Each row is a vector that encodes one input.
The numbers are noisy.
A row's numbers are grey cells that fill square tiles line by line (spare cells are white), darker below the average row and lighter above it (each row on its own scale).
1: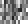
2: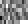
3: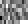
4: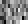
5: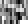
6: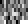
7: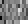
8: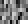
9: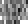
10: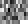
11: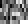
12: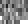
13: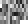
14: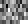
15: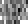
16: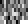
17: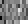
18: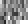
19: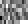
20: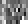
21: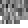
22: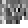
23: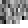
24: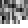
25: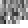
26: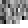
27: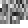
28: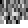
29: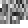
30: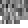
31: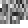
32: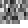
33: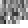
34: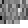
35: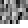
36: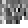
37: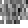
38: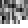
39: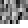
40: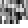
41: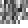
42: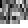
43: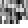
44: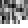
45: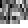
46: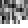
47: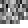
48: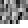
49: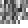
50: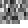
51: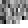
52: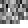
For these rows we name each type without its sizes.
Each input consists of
four true/false values.
